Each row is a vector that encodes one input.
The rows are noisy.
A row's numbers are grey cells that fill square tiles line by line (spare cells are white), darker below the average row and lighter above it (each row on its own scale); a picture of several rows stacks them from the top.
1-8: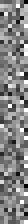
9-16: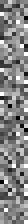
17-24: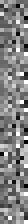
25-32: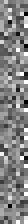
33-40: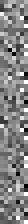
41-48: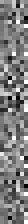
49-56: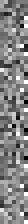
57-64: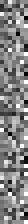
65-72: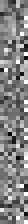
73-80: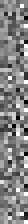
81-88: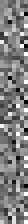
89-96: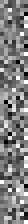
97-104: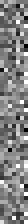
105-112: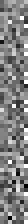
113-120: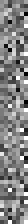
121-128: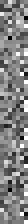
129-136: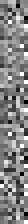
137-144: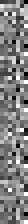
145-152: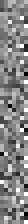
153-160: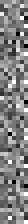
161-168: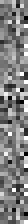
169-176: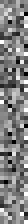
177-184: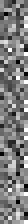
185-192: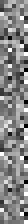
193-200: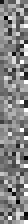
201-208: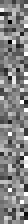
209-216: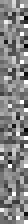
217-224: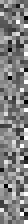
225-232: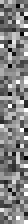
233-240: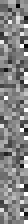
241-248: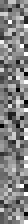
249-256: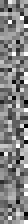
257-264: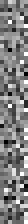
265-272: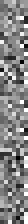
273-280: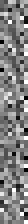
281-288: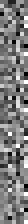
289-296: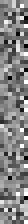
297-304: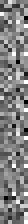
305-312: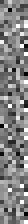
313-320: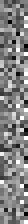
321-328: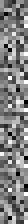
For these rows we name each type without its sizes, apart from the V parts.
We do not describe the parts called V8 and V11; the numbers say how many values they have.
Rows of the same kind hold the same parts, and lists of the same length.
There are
4 kinds of row.
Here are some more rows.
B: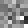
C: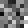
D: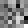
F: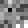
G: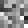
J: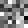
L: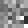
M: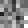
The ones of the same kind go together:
B, G, L
C, M
D, J
F

